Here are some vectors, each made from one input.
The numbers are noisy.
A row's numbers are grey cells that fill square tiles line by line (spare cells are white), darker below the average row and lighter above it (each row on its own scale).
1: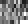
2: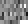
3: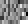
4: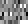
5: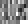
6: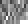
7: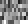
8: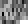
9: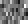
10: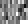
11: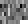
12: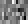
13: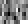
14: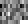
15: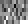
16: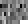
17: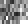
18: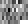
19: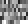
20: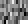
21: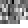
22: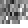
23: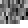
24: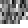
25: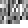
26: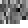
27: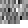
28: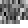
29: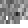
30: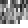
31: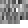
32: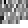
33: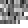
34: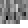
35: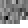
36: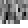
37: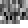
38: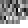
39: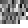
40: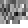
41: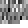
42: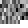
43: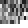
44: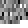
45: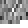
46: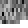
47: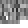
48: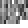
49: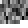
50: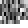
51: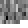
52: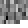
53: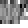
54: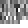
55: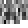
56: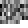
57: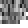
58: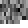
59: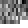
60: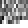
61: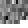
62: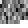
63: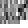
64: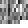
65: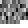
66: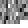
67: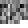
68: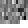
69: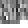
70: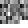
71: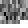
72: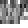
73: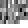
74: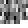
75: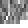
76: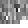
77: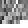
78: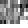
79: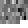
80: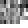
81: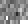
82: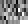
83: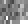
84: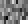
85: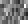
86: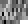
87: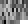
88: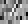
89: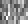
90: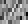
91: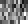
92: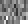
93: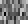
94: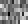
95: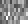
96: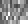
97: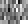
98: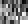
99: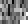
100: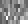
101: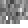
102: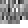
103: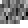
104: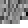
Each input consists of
one of 5 labels, together with either a point on a 6-point circle, or a point on a 5-point line.
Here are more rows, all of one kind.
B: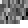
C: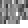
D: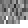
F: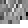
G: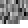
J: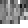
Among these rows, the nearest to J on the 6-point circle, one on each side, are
C and D.
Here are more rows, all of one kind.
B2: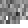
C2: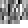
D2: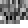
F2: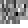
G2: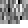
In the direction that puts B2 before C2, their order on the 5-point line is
B2, C2, G2, D2, F2.
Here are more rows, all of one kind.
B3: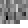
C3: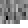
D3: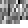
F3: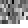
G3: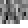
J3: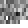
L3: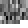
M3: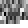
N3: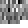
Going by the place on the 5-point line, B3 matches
C3, L3 and N3.
